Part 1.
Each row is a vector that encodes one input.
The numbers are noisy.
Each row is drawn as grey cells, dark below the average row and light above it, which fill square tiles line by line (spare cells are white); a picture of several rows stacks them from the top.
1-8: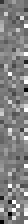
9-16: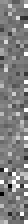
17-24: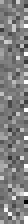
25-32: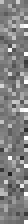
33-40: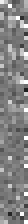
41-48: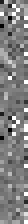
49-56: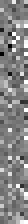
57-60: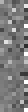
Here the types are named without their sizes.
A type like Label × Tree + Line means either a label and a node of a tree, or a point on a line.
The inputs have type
Bool × Bool × Bool × Bool + Unit.
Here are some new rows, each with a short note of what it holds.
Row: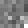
four true/false values
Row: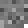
four true/false values
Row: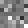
four true/false values
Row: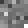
four true/false values
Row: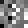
a fixed value
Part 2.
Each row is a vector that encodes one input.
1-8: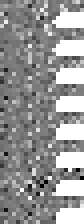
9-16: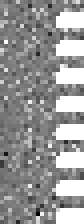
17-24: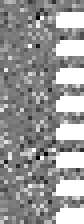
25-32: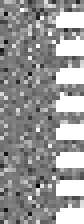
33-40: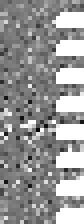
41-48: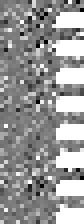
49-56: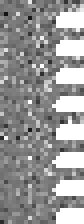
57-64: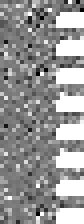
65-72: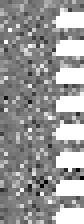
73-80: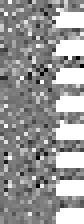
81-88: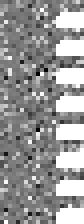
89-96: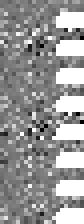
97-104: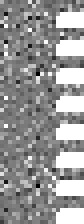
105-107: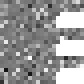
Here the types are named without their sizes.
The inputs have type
Tree + Unit.
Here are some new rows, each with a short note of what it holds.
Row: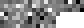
a fixed value
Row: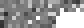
a node of a tree
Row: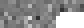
a node of a tree
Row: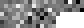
a fixed value
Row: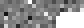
a node of a tree
